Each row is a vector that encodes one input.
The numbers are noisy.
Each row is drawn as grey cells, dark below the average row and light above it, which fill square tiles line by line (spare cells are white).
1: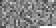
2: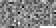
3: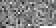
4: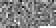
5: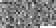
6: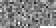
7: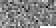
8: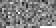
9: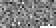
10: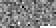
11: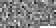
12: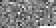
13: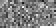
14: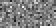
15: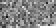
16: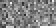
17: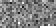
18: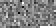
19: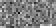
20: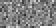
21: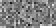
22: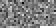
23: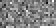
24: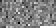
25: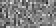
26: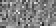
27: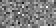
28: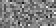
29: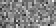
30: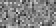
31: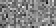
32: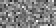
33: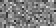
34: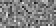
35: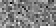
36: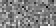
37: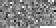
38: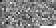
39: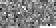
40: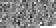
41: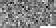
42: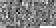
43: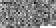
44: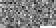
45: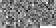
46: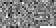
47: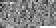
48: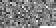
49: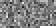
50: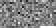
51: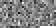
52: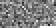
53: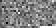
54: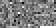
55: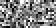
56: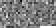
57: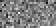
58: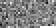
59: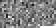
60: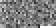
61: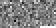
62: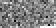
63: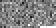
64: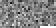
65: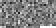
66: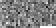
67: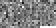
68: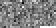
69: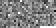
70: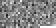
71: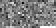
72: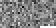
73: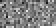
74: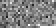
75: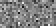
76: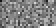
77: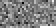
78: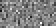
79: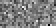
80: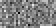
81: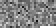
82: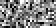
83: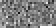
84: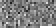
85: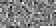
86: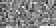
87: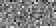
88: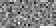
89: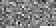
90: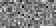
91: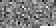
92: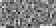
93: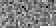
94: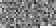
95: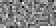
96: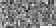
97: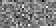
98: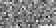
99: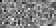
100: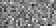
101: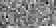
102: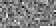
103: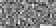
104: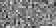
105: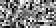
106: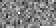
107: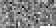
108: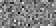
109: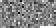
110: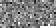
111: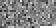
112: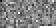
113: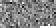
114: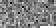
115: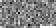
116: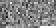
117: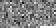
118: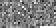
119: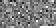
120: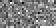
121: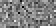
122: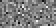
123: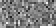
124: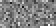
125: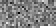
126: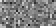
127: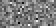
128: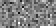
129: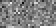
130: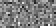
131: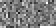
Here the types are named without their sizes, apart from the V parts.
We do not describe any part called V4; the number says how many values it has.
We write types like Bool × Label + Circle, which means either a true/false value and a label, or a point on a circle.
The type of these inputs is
List(Bool × V4).
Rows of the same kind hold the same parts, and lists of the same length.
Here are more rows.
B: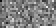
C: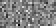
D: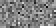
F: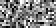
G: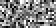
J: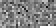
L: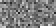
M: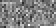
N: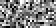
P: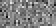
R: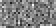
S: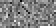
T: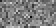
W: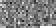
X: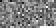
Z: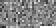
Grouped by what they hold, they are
B, C, M, P, T, X, Z
D, J, L, R, S, W
F, G, N

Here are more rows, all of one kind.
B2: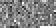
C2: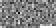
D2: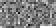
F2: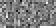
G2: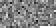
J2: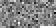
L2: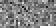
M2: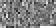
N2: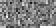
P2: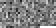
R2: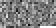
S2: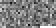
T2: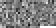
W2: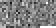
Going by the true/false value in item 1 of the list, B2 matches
G2, J2 and L2.
